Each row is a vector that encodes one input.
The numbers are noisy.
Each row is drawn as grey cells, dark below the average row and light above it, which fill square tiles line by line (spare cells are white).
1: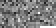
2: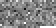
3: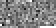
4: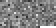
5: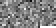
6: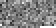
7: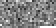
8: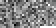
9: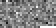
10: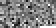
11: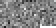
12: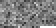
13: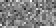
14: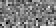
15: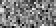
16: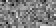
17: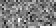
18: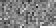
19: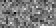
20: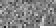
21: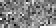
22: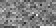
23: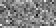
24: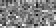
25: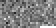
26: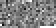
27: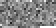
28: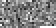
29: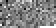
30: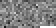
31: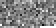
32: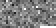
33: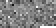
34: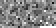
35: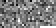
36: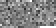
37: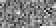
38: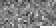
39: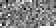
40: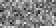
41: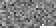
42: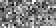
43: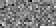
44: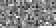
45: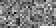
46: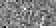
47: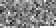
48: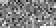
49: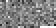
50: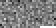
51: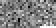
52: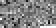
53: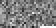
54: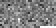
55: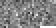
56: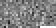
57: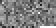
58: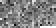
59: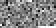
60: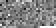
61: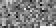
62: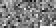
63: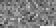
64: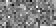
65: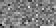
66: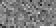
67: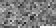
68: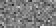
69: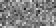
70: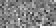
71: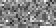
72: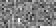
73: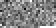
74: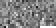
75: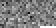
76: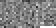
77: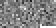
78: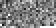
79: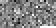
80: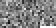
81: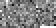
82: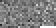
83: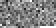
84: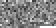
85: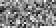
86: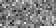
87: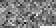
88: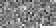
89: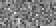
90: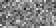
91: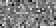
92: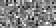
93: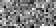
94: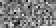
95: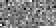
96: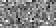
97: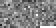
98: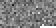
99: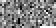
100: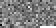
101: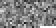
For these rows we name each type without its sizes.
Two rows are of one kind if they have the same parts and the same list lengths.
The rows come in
3 kinds.
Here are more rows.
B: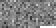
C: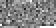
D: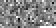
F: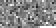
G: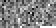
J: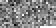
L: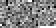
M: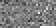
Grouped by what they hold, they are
B, G, J, M
C, L
D, F

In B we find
a point on each of two lines and a true/false value.
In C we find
a point on a circle.
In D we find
a fixed value.
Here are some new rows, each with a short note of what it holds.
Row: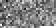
a point on a circle
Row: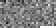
a point on each of two lines and a true/false value
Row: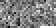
a point on each of two lines and a true/false value
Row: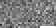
a point on each of two lines and a true/false value
